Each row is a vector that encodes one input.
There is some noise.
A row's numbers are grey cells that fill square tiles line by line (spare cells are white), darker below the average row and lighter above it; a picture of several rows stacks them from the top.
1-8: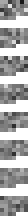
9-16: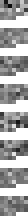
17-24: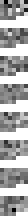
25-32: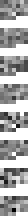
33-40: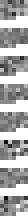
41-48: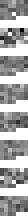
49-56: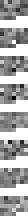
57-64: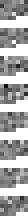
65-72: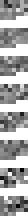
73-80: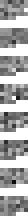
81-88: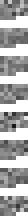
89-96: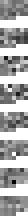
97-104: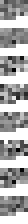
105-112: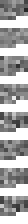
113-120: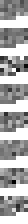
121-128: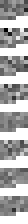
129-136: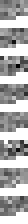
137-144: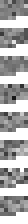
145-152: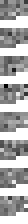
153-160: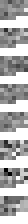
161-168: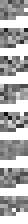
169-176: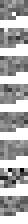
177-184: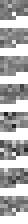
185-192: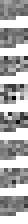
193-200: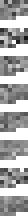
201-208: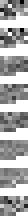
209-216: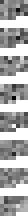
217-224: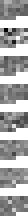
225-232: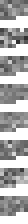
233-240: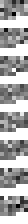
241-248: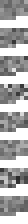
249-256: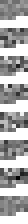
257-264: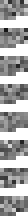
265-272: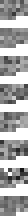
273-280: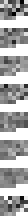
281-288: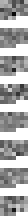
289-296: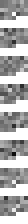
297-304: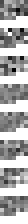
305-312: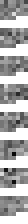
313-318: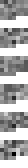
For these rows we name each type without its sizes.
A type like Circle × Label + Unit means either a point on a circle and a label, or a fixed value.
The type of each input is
Bool × Bool × Bool × Bool + Line.
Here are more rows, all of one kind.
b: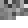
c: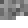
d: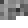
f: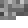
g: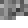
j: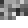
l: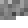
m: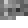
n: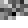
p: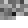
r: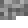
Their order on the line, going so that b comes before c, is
b, m, n, l, f, r, p, j, c, d, g.
